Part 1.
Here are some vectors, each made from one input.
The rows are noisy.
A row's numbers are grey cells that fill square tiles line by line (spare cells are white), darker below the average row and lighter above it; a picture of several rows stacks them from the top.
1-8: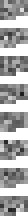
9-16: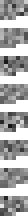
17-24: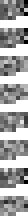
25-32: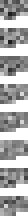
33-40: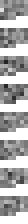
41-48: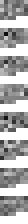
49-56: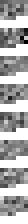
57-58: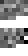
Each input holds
either a point on an 11-point circle, or a fixed value.
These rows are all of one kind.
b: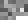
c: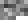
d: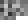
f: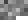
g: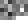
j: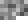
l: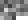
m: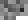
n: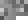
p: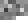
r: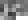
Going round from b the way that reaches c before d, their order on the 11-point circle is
b, p, n, f, j, c, m, l, r, d, g.
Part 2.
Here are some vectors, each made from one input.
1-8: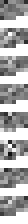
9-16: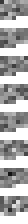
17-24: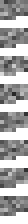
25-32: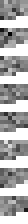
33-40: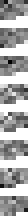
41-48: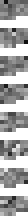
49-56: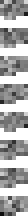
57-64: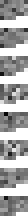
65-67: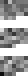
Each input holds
either a fixed value, or four true/false values.
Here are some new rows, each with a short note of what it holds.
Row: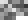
four true/false values
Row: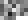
a fixed value
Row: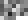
a fixed value
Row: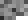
four true/false values
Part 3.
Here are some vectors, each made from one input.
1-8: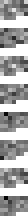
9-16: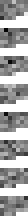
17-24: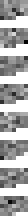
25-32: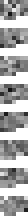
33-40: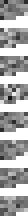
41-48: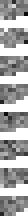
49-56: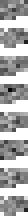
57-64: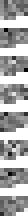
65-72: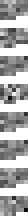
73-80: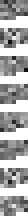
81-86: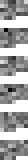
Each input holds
either a fixed value, or four true/false values.
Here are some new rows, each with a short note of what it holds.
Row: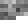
four true/false values
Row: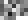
a fixed value
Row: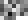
a fixed value
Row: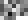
a fixed value
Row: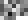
a fixed value
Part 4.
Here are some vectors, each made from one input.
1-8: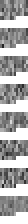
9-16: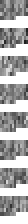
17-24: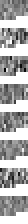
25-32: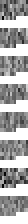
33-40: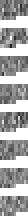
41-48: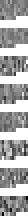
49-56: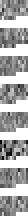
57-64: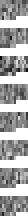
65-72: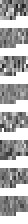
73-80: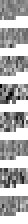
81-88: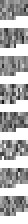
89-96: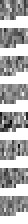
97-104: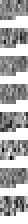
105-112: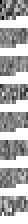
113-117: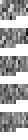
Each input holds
a point on an 11-point line.
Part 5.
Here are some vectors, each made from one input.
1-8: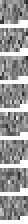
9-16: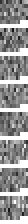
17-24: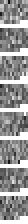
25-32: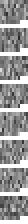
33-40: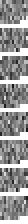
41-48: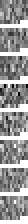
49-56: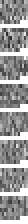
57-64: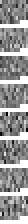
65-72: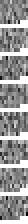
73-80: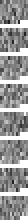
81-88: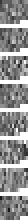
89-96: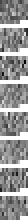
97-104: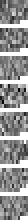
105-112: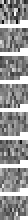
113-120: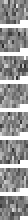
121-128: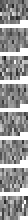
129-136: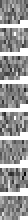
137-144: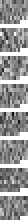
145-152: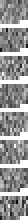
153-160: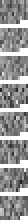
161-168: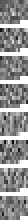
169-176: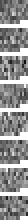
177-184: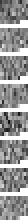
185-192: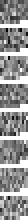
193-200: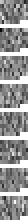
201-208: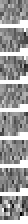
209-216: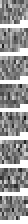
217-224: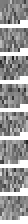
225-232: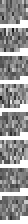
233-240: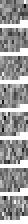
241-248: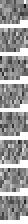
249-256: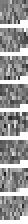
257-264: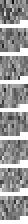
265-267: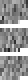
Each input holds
one of 12 labels.
